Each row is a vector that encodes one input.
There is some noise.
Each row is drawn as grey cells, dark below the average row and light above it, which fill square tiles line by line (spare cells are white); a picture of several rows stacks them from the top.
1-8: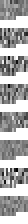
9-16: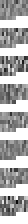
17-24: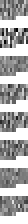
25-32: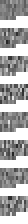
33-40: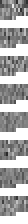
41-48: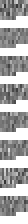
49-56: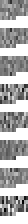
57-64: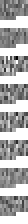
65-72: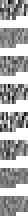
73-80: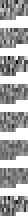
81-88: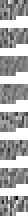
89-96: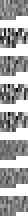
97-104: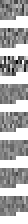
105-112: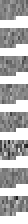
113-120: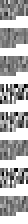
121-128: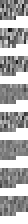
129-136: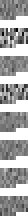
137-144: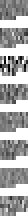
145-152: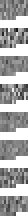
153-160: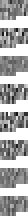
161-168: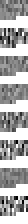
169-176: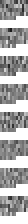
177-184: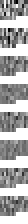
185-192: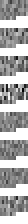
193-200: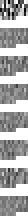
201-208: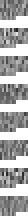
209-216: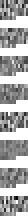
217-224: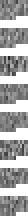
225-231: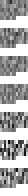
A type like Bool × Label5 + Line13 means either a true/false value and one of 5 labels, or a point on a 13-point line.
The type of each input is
List3(Bool × Line5).
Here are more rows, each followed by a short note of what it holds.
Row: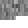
a list of three items
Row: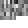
a list of one item
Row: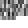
a list of three items
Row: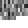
the empty list
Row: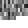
the empty list
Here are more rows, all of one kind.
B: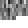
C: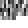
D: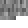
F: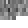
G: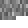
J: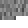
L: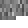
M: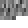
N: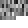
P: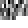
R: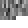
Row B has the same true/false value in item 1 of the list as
C, D, F and N.
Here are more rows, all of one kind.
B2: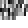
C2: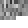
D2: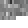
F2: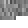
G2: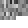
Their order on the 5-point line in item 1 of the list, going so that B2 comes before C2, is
B2, F2, D2, G2, C2.
